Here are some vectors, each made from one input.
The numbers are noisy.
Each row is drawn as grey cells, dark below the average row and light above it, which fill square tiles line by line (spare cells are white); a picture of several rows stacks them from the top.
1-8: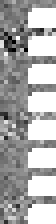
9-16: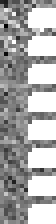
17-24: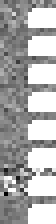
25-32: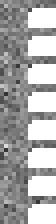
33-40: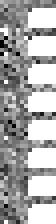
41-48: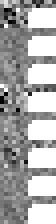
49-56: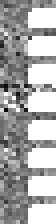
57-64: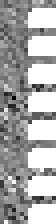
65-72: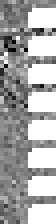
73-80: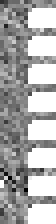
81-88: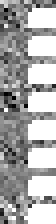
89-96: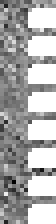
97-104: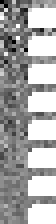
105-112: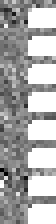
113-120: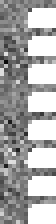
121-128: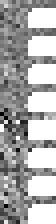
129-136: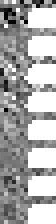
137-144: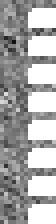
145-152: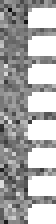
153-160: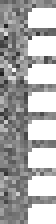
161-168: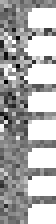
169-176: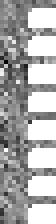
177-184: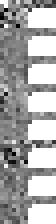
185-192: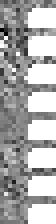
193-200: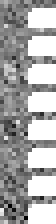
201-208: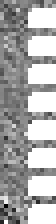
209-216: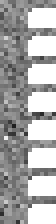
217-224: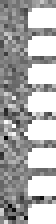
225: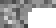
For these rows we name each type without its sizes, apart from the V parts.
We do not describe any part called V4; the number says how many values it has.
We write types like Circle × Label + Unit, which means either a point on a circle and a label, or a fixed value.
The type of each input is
(Bool × Label + V4) × Line.
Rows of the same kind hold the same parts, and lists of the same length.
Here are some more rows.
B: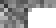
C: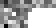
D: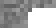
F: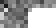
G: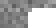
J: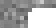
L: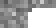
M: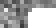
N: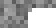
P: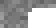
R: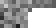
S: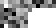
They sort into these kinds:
B, G, J, N, R, S
C, D, F, L, M, P

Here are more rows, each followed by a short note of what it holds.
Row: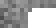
a label, a point on a line and a true/false value
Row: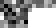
a point on a line and a value of V4
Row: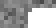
a point on a line and a value of V4
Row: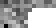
a point on a line and a value of V4
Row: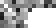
a point on a line and a value of V4
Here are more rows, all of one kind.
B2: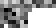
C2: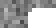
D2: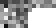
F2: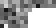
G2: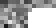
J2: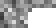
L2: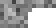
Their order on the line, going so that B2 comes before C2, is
B2, J2, F2, G2, D2, C2, L2.
